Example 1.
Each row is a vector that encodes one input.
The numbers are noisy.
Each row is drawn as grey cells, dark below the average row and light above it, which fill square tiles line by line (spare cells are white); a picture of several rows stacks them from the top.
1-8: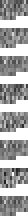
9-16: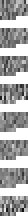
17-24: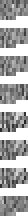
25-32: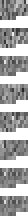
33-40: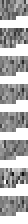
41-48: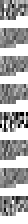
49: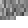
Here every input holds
one of 5 labels.
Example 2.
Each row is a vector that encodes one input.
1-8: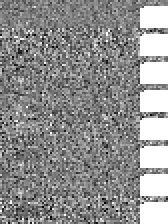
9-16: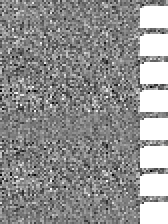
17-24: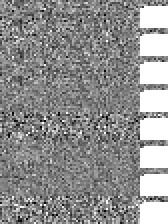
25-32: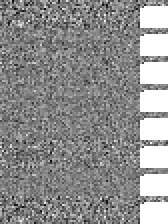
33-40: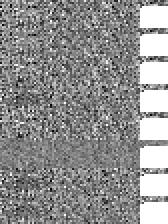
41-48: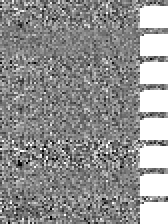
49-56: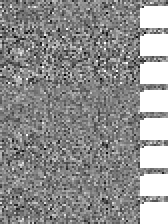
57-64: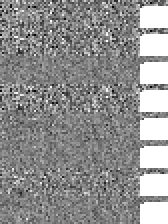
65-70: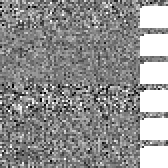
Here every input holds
a point on a 9-point line.
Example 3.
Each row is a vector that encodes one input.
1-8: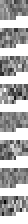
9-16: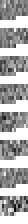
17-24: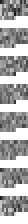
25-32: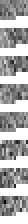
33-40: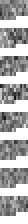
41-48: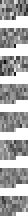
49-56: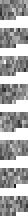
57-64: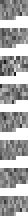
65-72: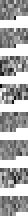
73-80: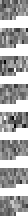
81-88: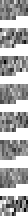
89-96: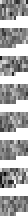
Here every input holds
a point on a 19-point line.
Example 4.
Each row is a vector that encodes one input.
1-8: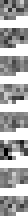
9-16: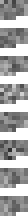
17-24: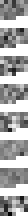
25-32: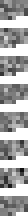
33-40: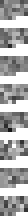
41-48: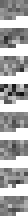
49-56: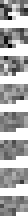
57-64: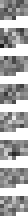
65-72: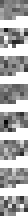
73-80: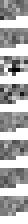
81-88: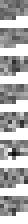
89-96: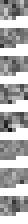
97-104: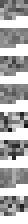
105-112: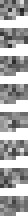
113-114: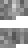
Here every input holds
a node of a 13-node tree.
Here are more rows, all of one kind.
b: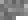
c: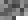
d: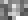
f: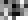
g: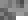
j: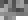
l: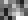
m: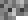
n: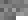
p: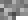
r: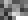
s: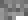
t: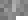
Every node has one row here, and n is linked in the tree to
g and p.
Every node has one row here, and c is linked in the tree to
l.
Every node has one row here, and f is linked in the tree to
s.
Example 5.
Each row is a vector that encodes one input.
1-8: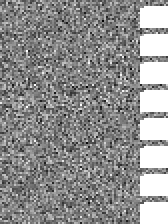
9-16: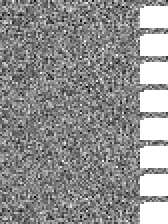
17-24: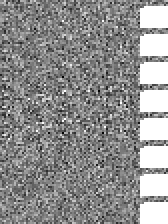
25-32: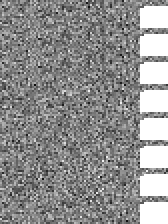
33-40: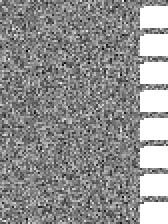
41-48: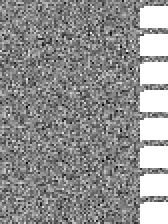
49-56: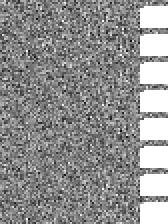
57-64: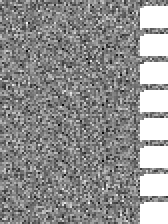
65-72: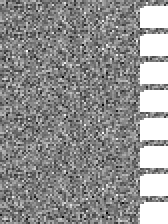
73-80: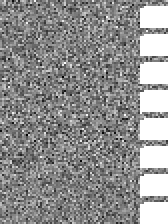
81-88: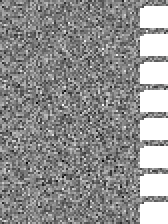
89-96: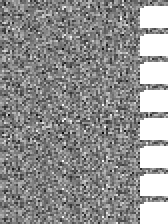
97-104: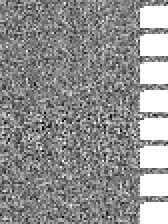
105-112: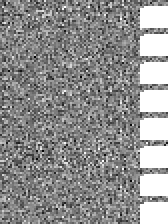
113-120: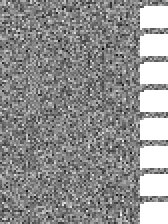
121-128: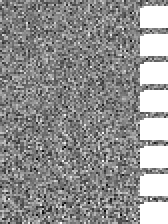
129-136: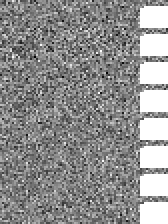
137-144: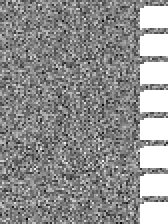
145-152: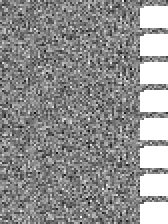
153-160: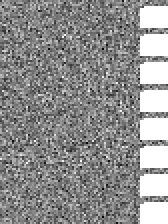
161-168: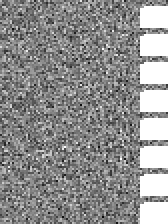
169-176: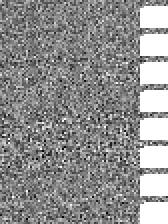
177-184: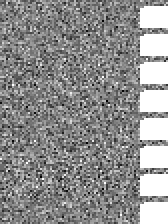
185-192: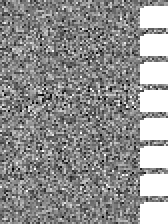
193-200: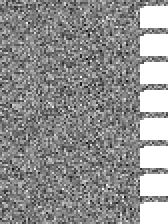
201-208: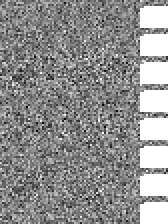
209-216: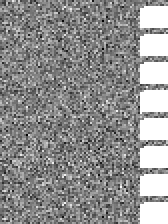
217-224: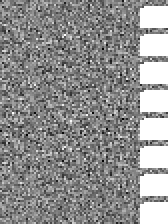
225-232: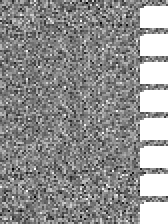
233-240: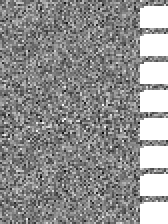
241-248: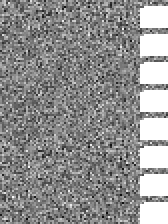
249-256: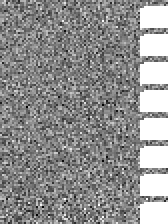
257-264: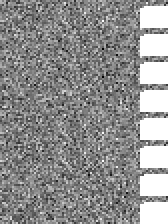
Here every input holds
a point on an 11-point circle.
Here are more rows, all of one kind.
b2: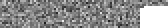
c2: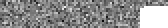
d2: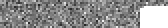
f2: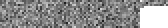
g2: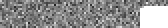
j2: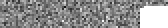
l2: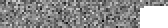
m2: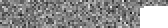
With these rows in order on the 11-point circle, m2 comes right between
c2 and g2.
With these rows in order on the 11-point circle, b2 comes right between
f2 and j2.
